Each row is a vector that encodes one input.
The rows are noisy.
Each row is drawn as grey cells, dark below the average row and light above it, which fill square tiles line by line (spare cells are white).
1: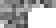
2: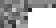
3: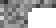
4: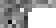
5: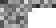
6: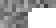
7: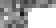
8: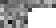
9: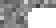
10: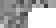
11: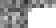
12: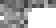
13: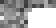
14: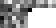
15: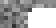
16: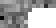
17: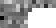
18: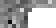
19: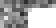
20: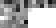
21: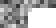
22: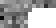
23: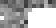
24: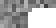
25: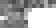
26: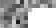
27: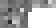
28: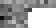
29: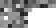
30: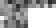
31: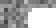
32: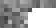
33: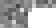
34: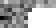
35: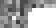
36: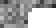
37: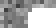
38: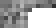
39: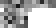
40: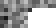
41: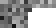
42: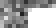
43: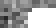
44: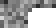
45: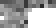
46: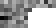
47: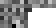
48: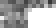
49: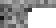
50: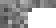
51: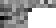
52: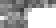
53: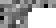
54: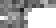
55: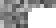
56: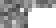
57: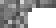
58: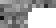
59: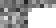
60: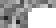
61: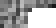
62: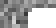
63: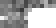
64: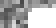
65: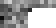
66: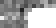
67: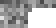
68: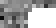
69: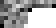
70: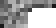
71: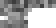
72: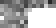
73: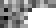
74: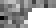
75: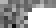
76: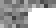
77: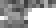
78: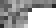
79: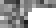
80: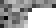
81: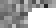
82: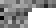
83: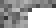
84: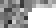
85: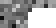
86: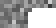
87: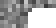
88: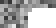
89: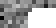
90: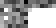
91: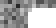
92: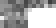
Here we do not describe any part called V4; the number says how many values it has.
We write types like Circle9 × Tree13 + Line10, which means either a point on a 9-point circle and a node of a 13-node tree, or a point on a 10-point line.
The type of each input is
List2(Line5) × V4.
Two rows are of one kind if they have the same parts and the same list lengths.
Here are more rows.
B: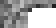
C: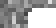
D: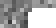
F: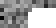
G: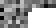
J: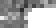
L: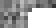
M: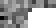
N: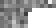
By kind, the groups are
B, F, G, L, M
C, D, N
J

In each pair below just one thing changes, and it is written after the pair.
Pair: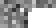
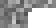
the place on the 5-point line in item 1 of the list
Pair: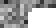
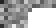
the place on the 5-point line in item 2 of the list
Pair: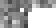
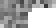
the value of V4
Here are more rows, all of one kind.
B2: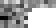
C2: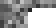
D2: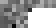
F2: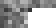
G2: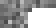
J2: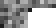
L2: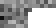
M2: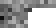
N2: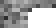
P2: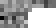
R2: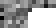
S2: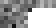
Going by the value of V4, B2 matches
L2 and M2.
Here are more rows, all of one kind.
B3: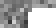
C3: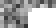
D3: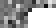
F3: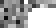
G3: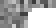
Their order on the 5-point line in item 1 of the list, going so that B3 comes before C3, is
D3, B3, C3, G3, F3.
